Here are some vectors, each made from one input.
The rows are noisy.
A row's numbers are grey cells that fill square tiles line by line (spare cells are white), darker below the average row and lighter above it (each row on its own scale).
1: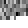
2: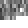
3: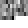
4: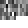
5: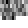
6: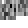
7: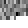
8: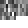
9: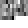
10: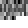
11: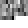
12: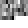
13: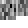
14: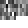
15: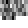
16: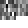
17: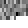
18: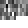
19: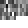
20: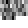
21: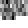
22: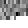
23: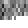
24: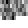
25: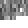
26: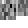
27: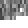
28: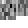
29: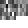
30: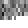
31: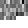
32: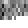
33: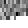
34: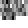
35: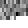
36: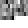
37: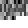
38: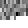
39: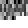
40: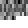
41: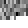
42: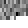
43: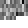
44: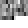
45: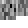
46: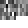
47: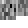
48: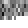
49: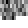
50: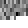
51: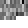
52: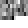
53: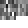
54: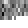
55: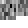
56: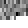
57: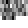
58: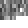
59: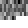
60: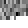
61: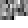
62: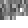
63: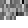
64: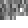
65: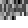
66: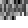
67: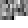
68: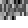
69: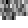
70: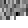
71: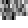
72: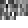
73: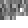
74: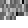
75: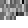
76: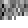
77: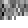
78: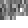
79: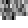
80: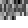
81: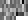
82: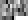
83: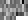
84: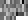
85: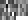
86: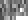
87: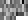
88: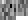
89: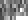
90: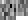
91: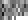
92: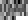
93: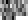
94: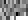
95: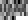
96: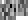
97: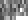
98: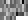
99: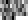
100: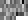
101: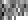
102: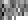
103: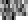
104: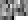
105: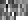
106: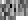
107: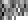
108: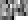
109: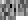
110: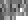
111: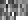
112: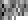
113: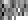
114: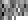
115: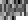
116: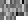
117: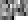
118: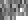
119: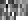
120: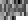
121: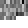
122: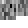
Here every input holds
a point on a 9-point line.
